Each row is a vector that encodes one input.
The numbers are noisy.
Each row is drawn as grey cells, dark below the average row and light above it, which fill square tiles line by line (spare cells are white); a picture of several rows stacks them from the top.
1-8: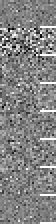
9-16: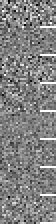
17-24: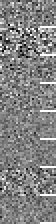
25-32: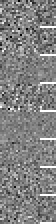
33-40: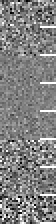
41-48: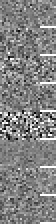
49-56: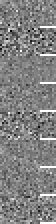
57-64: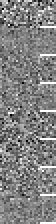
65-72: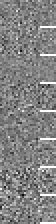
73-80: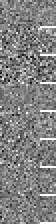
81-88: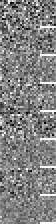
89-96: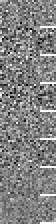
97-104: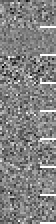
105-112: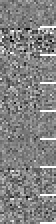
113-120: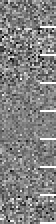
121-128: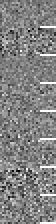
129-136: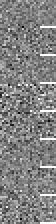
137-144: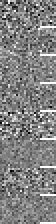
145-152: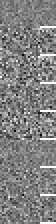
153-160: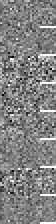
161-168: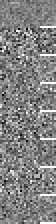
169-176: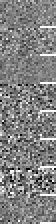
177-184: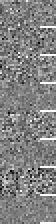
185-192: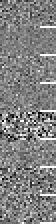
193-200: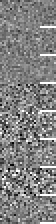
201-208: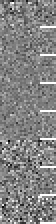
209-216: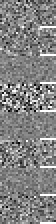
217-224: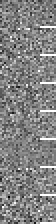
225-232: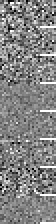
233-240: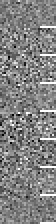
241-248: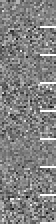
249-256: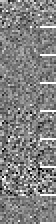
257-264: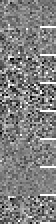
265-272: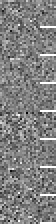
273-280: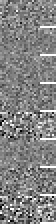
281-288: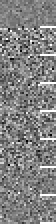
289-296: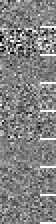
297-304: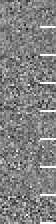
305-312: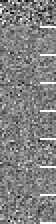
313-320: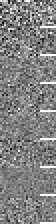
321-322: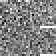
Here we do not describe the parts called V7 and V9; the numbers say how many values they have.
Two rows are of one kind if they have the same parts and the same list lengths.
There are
3 kinds of row.
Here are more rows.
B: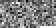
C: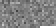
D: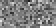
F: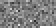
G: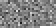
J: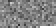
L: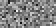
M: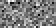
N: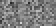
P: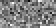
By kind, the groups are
B, C, J, N, P
D
F, G, L, M

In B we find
a node of an 8-node tree, three true/false values and a value of V7.
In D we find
a node of an 8-node tree, a value of V7 and a value of V9.
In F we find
a node of an 8-node tree and a node of a 13-node tree.
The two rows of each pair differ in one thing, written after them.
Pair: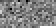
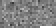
the value of V7
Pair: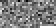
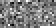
the value of V9
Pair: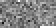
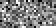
the value of V9
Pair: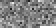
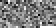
the value of V7
